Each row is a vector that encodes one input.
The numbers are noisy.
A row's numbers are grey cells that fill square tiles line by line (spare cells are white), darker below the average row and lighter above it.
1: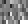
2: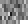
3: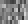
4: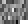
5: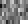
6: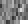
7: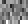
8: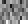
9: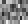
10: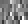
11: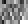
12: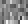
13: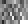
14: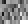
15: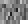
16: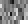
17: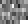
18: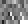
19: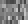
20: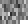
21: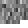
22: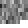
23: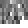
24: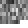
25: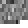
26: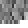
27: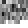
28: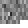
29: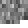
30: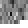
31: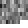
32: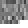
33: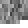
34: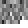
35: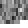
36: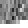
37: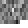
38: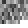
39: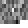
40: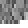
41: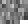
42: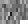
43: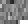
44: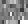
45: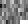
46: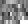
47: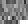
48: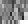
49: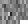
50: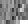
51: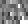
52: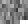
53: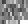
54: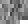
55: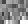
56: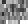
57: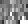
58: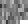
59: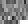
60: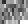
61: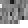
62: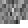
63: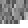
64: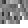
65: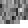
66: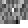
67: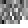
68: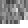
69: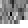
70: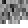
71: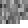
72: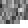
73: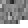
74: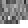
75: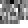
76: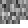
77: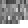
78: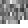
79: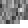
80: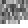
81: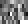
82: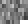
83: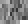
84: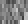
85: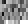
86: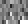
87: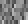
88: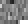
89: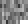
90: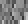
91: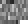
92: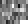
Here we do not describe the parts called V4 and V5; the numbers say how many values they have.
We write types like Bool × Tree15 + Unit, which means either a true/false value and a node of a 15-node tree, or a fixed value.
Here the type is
Bool × Bool × Bool + Line3 × Line3 × V4 × V5.
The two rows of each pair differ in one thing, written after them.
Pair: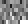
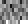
the value of V4
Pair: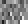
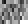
the value of V4
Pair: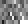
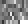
the value of V5
